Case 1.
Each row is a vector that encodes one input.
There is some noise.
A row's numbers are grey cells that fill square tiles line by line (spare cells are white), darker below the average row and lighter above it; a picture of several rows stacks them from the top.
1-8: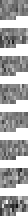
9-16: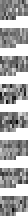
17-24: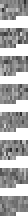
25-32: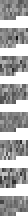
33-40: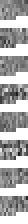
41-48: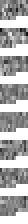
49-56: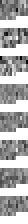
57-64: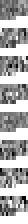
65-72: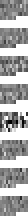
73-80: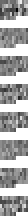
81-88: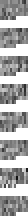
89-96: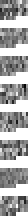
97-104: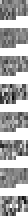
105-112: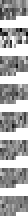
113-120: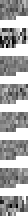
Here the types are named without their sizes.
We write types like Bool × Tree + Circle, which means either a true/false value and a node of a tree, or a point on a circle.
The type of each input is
List(Circle).
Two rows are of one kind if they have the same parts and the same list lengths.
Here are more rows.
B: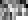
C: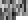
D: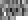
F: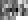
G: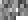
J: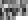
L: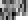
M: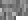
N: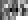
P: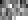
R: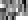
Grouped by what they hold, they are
B, P
C, D, G, J, L, R
F, M, N

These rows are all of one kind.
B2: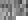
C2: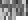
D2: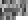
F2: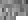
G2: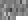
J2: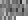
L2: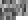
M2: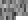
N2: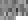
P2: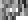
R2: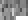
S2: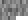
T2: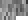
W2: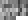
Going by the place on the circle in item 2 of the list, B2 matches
N2, P2, T2 and W2.
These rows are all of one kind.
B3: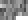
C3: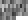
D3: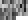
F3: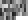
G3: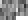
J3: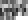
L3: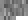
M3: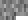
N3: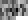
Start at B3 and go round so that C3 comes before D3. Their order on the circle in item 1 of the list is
B3, J3, N3, L3, G3, M3, F3, C3, D3.
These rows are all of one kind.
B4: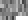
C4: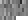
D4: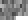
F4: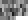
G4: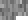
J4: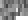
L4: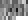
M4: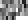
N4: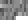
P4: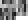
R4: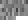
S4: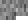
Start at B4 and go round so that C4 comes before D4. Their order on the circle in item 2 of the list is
B4, S4, G4, L4, C4, F4, D4, R4, P4, N4, M4, J4.
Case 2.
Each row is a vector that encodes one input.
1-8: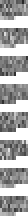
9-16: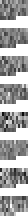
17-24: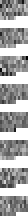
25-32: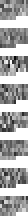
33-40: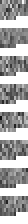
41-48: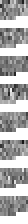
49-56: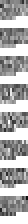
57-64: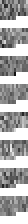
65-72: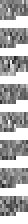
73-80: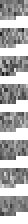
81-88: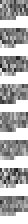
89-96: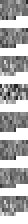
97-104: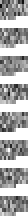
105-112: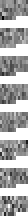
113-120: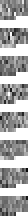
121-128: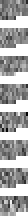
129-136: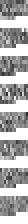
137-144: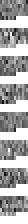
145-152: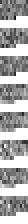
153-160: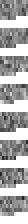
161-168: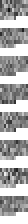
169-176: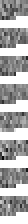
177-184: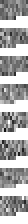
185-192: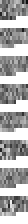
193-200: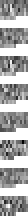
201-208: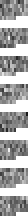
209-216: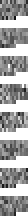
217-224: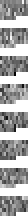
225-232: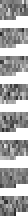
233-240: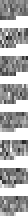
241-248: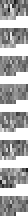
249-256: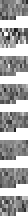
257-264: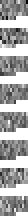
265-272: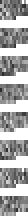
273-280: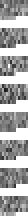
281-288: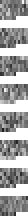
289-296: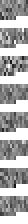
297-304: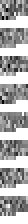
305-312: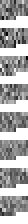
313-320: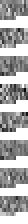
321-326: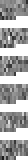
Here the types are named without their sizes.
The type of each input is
Line + Tree.
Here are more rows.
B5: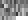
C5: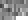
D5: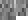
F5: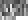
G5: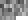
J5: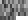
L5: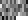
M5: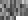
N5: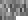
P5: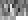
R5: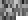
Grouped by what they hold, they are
B5, C5, F5, G5, P5
D5, J5, L5, M5, N5, R5

